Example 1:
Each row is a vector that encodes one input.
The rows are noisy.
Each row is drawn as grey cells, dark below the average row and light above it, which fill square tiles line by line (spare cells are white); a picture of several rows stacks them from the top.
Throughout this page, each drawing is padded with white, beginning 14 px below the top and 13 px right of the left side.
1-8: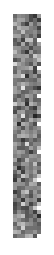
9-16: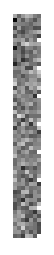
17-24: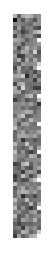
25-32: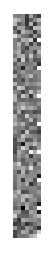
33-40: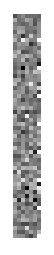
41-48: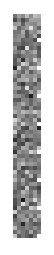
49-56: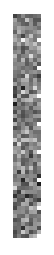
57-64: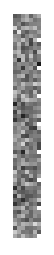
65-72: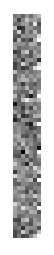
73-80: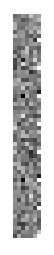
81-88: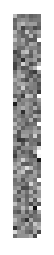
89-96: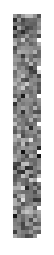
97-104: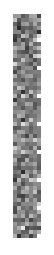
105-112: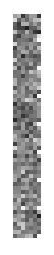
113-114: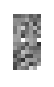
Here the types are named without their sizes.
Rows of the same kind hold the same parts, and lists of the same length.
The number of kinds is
2.
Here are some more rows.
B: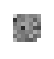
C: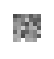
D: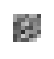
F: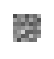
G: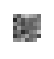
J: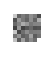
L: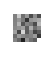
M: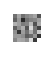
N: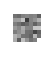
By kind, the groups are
B, D, G, J
C, F, L, M, N

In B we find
a point on a line.
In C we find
a point on a circle.
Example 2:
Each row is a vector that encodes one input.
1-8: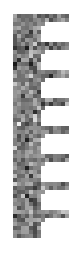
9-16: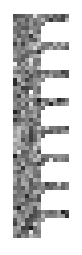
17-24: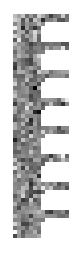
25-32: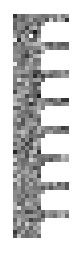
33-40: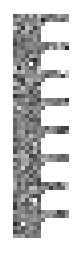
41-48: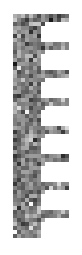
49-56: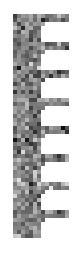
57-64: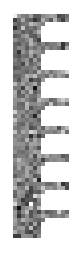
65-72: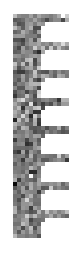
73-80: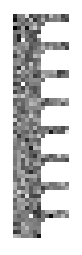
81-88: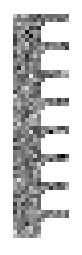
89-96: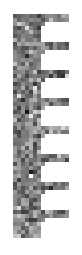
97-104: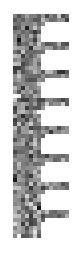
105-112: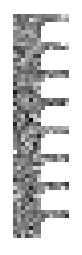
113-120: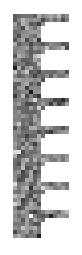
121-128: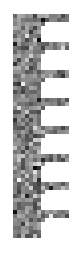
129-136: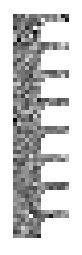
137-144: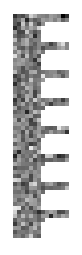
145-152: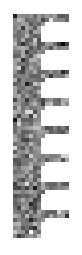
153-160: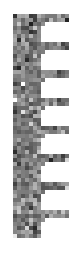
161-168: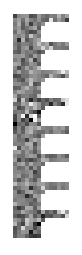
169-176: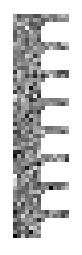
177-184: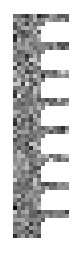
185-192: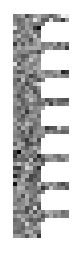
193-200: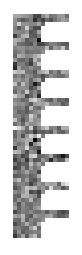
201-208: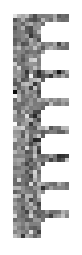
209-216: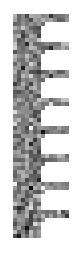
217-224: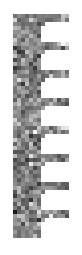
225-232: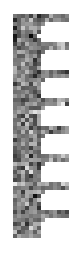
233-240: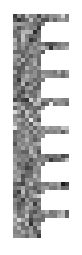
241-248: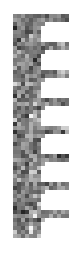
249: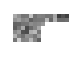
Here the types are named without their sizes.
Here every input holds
a label and three true/false values.
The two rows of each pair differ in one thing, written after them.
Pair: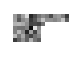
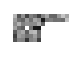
one of the three true/false values
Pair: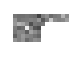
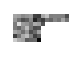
one of the three true/false values
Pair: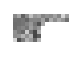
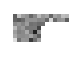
the label
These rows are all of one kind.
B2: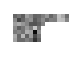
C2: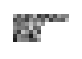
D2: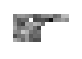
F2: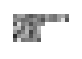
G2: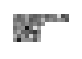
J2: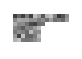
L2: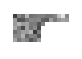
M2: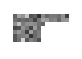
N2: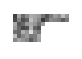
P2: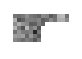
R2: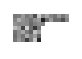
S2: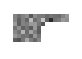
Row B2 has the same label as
L2, M2 and P2.
